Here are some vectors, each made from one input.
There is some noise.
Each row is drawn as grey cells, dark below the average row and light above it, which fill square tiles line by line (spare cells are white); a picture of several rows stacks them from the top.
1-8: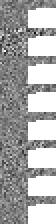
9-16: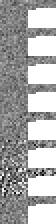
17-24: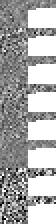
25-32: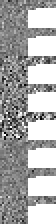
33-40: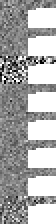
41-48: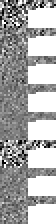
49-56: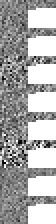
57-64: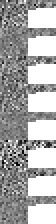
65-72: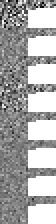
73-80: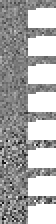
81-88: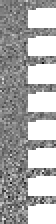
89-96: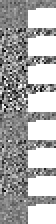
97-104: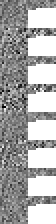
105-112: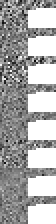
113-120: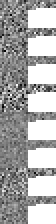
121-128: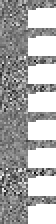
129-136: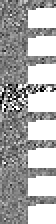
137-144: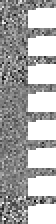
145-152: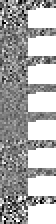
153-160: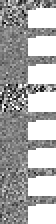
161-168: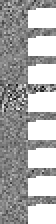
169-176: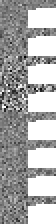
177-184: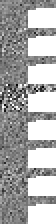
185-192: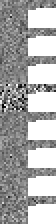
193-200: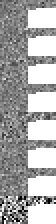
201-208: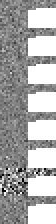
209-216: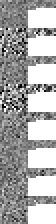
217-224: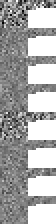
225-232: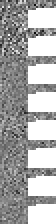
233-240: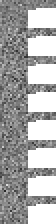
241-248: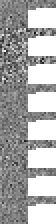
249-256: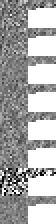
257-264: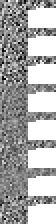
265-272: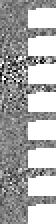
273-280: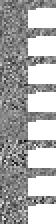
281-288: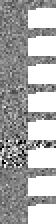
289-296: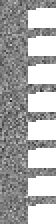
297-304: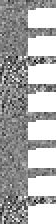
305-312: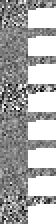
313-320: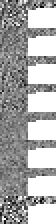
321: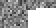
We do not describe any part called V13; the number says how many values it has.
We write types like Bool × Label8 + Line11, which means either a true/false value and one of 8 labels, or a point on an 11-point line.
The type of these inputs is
Bool × (Line10 + V13).
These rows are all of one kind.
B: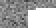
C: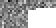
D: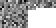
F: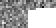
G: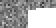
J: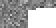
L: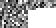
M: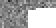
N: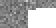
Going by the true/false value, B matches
D, F and G.
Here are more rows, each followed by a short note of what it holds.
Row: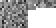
a point on a 10-point line and a true/false value
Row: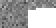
a point on a 10-point line and a true/false value
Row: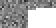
a point on a 10-point line and a true/false value
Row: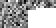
a true/false value and a value of V13
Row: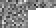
a true/false value and a value of V13
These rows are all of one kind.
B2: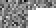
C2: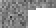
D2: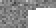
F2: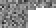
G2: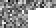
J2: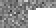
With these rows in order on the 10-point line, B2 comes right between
F2 and G2.
